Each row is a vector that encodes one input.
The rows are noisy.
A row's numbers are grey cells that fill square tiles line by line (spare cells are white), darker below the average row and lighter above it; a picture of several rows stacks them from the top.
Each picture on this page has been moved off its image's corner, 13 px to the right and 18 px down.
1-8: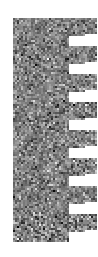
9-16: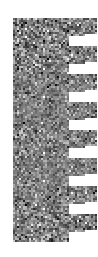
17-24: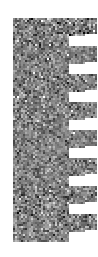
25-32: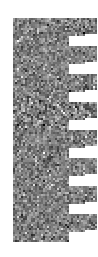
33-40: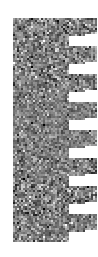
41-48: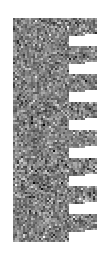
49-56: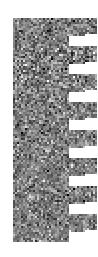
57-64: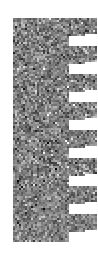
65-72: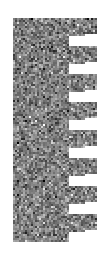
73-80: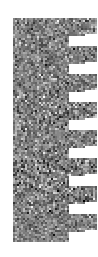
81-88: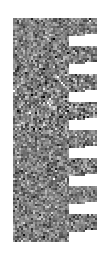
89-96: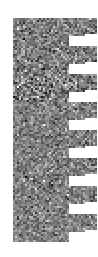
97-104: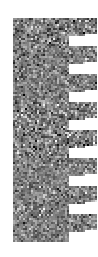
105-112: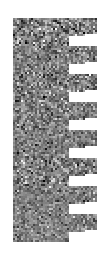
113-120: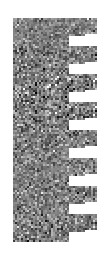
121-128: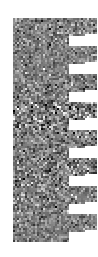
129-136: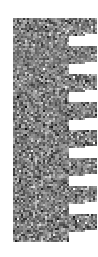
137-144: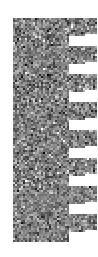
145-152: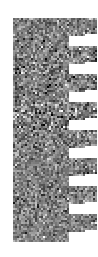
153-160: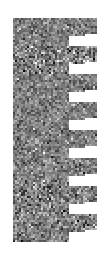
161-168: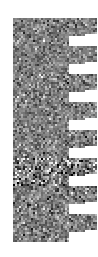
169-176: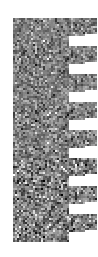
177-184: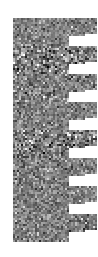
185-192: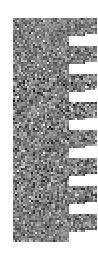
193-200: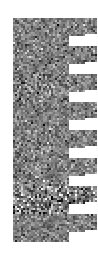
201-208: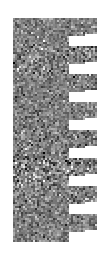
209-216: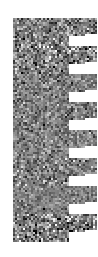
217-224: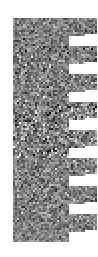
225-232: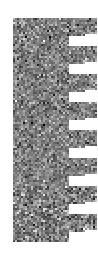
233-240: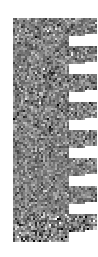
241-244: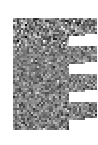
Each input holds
a point on each of two 8-point circles, together with either a point on a 6-point line, or three true/false values.
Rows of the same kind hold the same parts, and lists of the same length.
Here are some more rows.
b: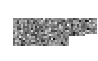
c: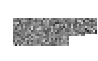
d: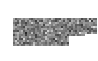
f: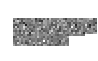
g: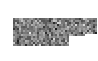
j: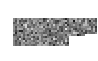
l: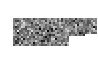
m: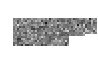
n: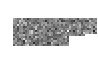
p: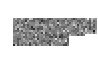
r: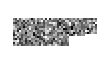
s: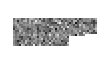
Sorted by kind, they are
b, c, d, f, r, s
g, j, l, m, n, p

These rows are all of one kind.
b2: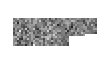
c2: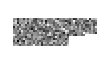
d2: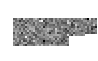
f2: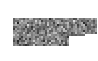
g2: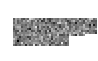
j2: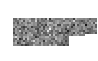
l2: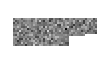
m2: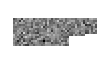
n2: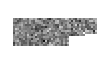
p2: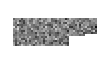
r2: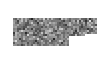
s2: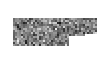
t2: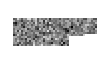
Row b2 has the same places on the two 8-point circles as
f2, g2, j2 and l2.
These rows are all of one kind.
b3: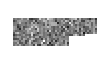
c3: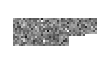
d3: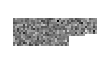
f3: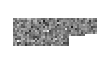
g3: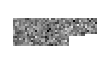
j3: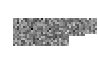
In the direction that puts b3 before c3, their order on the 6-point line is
g3, d3, j3, b3, c3, f3.
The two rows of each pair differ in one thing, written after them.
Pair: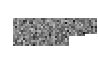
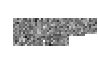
the place on one of the two 8-point circles
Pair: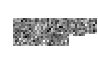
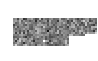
the place on the 6-point line
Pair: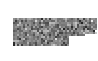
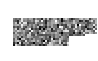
the place on one of the two 8-point circles
